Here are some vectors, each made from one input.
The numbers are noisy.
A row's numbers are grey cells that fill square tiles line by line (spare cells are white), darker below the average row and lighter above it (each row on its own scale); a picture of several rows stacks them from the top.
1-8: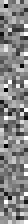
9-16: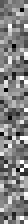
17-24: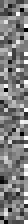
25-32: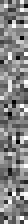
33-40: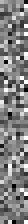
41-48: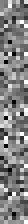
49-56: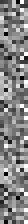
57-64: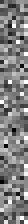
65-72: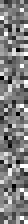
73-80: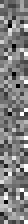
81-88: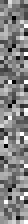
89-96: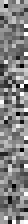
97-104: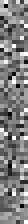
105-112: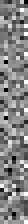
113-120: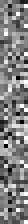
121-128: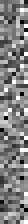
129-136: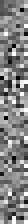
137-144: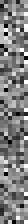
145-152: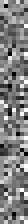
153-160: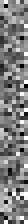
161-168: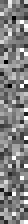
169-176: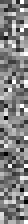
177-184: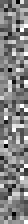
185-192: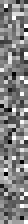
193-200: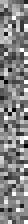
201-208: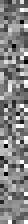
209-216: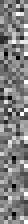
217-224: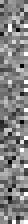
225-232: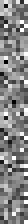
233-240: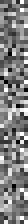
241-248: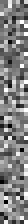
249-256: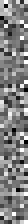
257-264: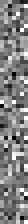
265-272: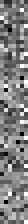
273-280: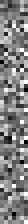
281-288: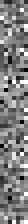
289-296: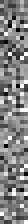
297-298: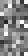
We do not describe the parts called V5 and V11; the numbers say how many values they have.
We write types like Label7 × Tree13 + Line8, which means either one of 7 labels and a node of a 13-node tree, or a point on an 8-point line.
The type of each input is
(Line8 + V11) × V5 + Line13.
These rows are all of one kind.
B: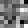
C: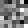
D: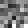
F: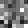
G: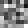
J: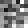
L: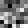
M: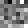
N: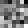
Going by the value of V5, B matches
C, M and N.
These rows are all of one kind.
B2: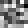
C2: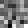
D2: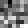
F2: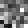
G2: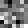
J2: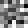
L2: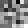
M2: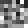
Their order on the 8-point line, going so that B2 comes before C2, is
B2, M2, D2, G2, L2, J2, F2, C2.
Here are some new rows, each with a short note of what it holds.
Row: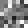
a point on a 13-point line
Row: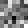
a point on a 13-point line
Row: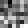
a point on an 8-point line and a value of V5
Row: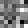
a point on an 8-point line and a value of V5
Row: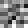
a point on an 8-point line and a value of V5
